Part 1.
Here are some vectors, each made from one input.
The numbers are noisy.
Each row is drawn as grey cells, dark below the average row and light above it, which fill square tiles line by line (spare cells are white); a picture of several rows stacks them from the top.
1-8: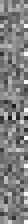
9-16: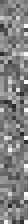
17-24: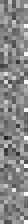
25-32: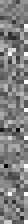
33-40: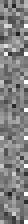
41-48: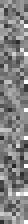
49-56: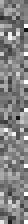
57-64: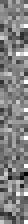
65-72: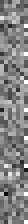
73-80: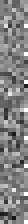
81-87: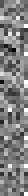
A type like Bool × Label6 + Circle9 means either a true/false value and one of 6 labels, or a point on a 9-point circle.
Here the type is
Bool × Bool × Bool × Bool + Unit.
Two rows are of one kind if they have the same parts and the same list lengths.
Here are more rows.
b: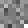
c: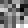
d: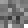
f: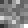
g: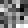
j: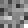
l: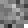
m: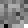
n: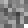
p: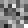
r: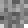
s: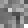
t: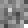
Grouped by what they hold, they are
b, d, f, j, l, m, n, p, r, s, t
c, g

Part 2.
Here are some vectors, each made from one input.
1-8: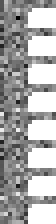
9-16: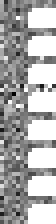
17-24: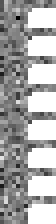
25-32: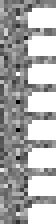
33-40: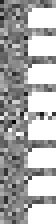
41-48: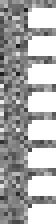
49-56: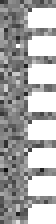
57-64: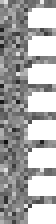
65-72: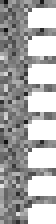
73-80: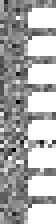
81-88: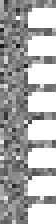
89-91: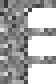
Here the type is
Bool × Bool × Bool × Bool + Unit.
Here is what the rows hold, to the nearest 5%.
About 5% of them hold a fixed value. The rest hold four true/false values.
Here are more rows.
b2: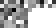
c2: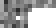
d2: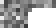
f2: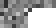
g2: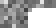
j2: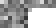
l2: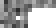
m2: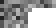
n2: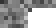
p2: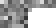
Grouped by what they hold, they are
b2
c2, d2, f2, g2, j2, l2, m2, n2, p2

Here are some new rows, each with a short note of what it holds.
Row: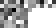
a fixed value
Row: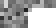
four true/false values
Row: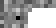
four true/false values
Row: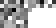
a fixed value
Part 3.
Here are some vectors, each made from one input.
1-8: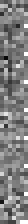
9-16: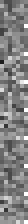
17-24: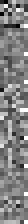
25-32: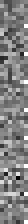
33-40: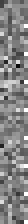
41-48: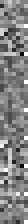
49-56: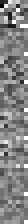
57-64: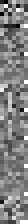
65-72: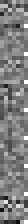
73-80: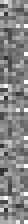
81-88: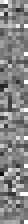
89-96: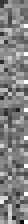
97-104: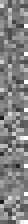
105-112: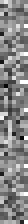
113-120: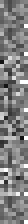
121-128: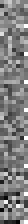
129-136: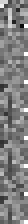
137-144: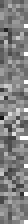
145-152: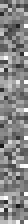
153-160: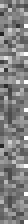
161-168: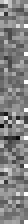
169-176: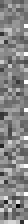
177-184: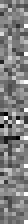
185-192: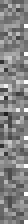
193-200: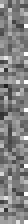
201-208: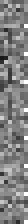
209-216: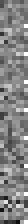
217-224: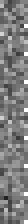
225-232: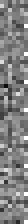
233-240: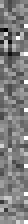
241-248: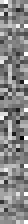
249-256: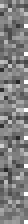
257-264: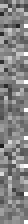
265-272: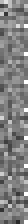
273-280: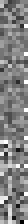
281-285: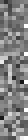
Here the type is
Line4.
